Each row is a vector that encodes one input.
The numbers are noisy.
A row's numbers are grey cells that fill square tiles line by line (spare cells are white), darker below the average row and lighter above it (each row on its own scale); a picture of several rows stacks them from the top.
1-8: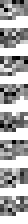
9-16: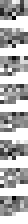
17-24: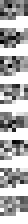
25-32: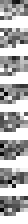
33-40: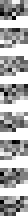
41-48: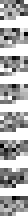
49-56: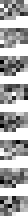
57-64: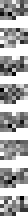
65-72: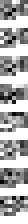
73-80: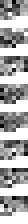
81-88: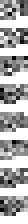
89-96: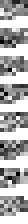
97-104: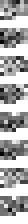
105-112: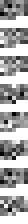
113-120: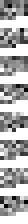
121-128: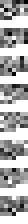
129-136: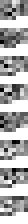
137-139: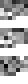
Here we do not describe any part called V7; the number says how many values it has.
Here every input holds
a list of up to two items, each a true/false value and a value of V7.
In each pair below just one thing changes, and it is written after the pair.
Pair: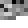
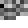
the true/false value in item 1 of the list
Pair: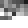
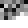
the true/false value in item 2 of the list
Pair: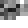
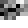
the true/false value in item 2 of the list
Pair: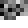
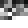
the value of V7 in item 2 of the list
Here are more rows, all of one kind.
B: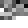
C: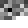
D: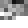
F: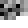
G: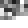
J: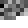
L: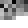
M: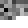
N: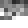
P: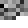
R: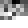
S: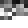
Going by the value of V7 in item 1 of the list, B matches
C, J and S.
